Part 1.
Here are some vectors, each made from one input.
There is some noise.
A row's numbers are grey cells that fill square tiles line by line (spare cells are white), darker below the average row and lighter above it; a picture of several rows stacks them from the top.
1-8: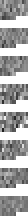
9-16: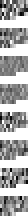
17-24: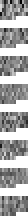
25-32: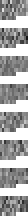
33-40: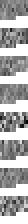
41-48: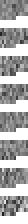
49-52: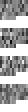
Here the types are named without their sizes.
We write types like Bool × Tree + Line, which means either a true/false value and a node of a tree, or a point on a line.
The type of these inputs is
List(Line).
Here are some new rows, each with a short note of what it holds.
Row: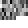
the empty list
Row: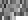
the empty list
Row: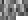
a list of two items
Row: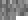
a list of one item
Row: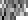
a list of one item
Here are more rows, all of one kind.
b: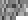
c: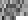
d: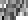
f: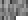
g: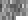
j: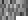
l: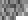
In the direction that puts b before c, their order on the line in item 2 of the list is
f, l, d, b, j, g, c.
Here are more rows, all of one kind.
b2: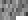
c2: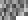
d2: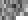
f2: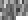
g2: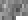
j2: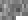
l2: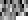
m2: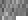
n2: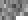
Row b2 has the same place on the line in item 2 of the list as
d2, j2 and n2.
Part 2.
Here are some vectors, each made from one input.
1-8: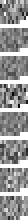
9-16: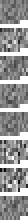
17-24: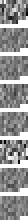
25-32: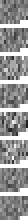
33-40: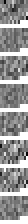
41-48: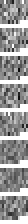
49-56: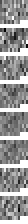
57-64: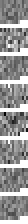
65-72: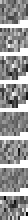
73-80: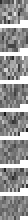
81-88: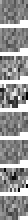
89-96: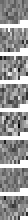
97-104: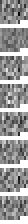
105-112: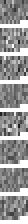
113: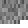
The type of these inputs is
Circle8 + Circle10.
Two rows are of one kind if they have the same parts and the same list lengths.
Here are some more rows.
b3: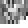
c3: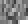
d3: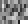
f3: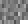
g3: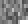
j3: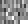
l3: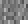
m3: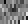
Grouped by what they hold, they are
b3, d3, j3
c3, f3, g3, l3, m3

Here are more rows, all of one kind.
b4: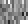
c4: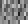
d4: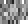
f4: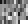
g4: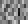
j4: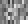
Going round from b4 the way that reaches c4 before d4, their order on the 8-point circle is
b4, c4, g4, d4, f4, j4.
